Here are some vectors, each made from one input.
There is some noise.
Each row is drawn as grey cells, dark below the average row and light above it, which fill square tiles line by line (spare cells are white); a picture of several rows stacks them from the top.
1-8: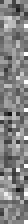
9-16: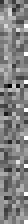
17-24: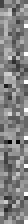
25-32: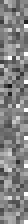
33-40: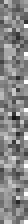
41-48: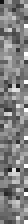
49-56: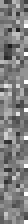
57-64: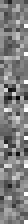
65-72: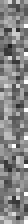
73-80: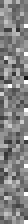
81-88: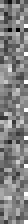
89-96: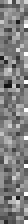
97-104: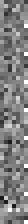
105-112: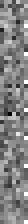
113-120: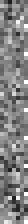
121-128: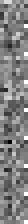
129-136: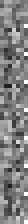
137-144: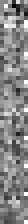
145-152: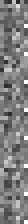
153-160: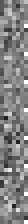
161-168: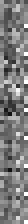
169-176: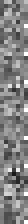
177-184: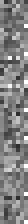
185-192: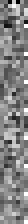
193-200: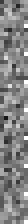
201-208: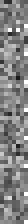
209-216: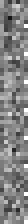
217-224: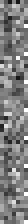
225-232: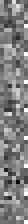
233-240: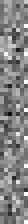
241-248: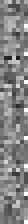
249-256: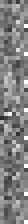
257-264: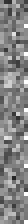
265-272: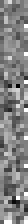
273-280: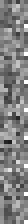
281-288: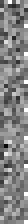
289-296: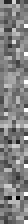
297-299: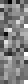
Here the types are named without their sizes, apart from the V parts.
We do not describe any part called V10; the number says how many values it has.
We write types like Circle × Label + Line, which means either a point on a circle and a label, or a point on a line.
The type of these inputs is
Bool × V10 + List(Circle).
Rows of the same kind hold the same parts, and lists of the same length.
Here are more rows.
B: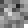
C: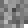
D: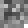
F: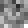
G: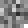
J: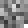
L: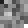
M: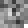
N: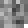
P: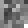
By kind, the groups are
B, F, L, M
C, N
D, P
G, J

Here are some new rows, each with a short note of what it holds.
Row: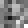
a true/false value and a value of V10
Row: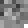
a list of two items
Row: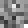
the empty list
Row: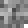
a list of one item
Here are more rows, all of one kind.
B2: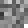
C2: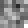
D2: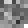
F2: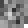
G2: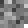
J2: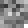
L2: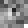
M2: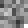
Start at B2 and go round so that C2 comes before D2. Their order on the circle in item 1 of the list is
B2, C2, J2, L2, M2, F2, G2, D2.
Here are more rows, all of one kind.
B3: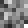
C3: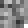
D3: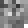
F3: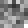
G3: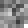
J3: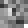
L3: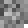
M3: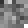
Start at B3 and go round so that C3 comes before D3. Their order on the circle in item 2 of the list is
B3, C3, D3, M3, L3, J3, G3, F3.
